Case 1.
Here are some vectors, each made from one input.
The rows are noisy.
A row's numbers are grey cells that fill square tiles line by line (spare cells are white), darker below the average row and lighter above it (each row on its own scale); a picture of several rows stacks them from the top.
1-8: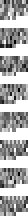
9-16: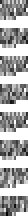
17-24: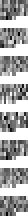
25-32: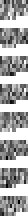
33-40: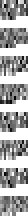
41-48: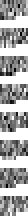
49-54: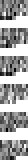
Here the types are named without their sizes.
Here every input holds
a point on a circle.
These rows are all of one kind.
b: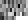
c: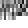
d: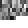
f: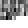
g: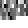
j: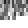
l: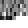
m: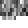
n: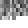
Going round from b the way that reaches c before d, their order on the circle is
b, j, n, c, m, g, d, f, l.
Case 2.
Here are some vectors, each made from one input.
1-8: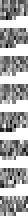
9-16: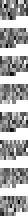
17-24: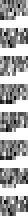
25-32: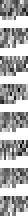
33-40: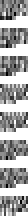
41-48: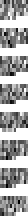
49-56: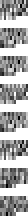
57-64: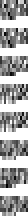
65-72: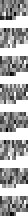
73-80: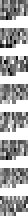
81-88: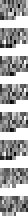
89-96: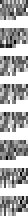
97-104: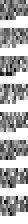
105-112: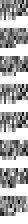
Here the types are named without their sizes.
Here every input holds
a point on a circle.
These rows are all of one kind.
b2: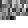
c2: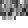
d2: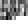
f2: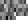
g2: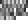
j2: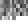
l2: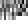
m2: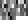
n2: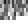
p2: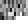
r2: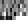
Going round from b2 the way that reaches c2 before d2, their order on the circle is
b2, m2, c2, g2, l2, j2, n2, p2, r2, d2, f2.
